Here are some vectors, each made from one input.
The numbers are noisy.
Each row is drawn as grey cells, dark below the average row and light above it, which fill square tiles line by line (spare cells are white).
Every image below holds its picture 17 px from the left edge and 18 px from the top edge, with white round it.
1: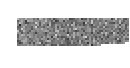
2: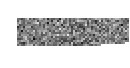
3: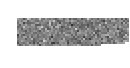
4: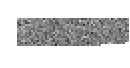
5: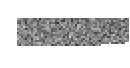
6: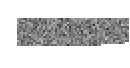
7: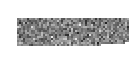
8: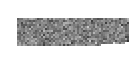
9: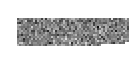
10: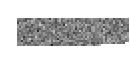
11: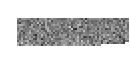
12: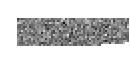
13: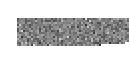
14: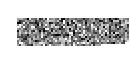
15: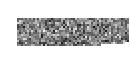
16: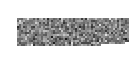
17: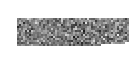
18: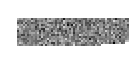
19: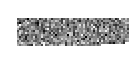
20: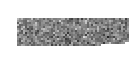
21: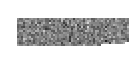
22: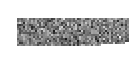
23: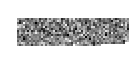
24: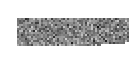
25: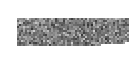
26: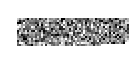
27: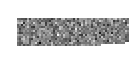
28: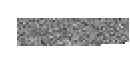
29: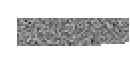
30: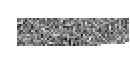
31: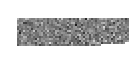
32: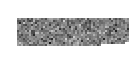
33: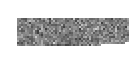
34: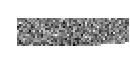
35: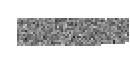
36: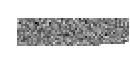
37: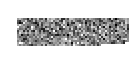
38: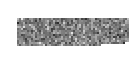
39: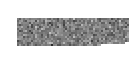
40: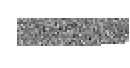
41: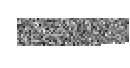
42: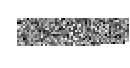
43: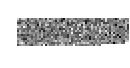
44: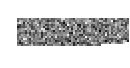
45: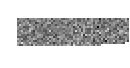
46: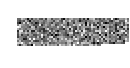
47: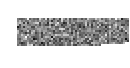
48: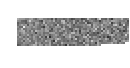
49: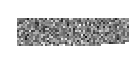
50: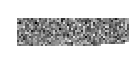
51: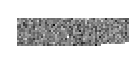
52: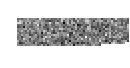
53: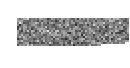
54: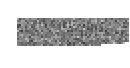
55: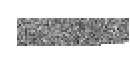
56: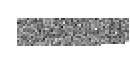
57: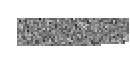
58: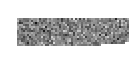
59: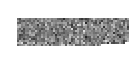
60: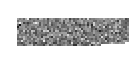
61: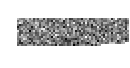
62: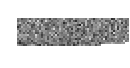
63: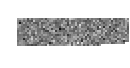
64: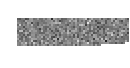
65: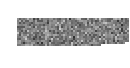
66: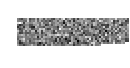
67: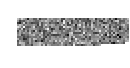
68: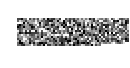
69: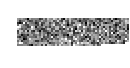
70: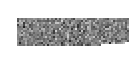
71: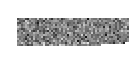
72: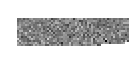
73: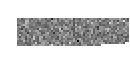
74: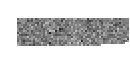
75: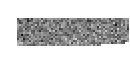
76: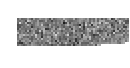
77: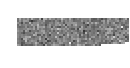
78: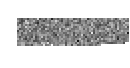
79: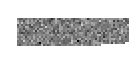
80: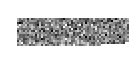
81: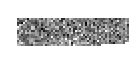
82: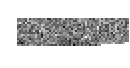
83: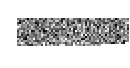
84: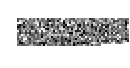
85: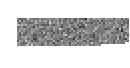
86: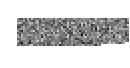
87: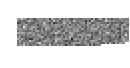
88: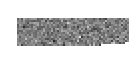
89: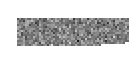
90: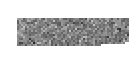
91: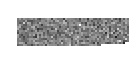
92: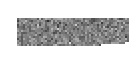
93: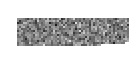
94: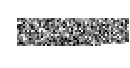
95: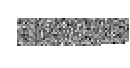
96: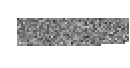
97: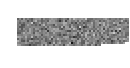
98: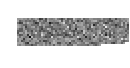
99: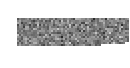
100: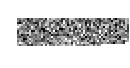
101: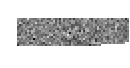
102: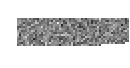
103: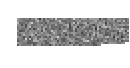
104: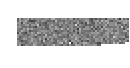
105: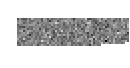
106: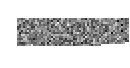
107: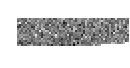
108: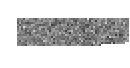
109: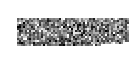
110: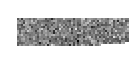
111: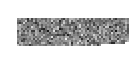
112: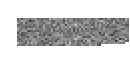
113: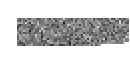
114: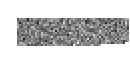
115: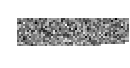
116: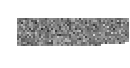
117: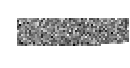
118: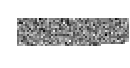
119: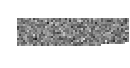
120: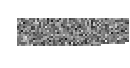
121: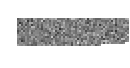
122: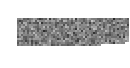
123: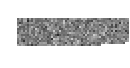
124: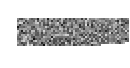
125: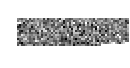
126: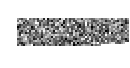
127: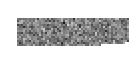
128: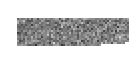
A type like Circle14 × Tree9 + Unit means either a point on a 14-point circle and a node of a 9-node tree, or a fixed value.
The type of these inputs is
Bool × (Circle9 + Unit) × Line9.
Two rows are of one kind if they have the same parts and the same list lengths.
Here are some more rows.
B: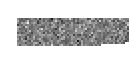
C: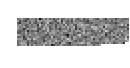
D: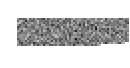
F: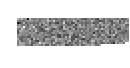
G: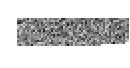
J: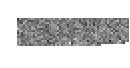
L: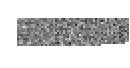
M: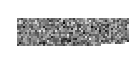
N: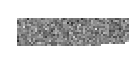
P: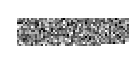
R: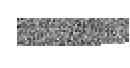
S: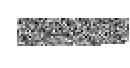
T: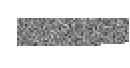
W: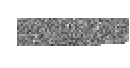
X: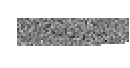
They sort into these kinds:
B, C, F, L, M, P, T, W, X
D, G, J, N, R, S

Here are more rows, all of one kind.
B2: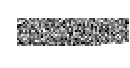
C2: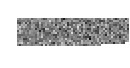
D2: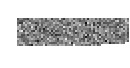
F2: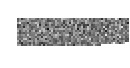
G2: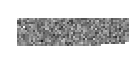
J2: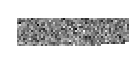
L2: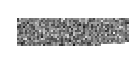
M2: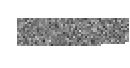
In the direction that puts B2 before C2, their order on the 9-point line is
D2, F2, L2, B2, M2, G2, C2, J2.
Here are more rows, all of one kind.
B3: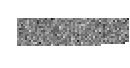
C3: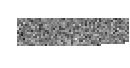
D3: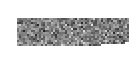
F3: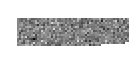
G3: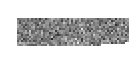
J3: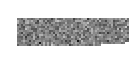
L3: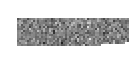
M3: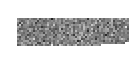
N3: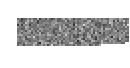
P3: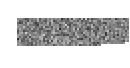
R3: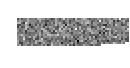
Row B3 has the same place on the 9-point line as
J3, M3, N3 and R3.
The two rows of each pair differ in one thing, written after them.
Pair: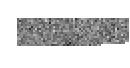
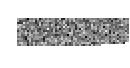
the place on the 9-point circle
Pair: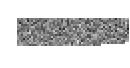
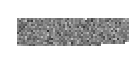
the true/false value
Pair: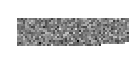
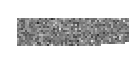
the place on the 9-point circle
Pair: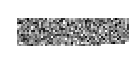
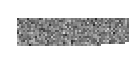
the place on the 9-point line
